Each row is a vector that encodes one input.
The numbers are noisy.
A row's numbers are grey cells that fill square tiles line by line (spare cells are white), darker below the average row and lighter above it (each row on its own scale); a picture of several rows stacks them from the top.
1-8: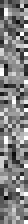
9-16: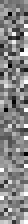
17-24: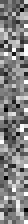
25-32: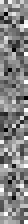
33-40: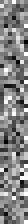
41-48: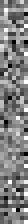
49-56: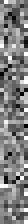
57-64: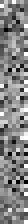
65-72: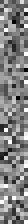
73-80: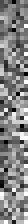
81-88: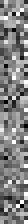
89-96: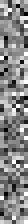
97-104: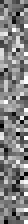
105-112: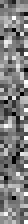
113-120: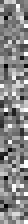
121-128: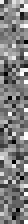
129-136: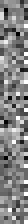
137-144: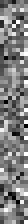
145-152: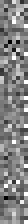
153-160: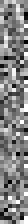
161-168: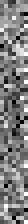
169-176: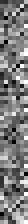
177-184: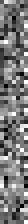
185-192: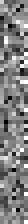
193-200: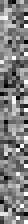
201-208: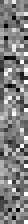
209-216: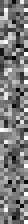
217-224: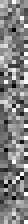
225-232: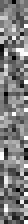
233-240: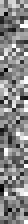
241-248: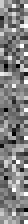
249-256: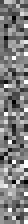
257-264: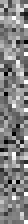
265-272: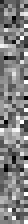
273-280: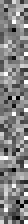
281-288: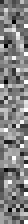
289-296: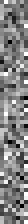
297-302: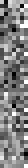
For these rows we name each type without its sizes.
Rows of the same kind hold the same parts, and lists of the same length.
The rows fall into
2 kinds.
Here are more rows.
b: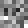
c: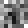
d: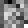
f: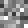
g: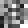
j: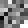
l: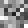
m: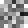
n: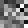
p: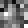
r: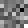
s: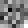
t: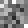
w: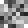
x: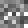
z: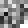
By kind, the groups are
b, c, d, f, l, n, p, r, t, x
g, j, m, s, w, z

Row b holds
five true/false values.
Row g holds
a node of a tree.
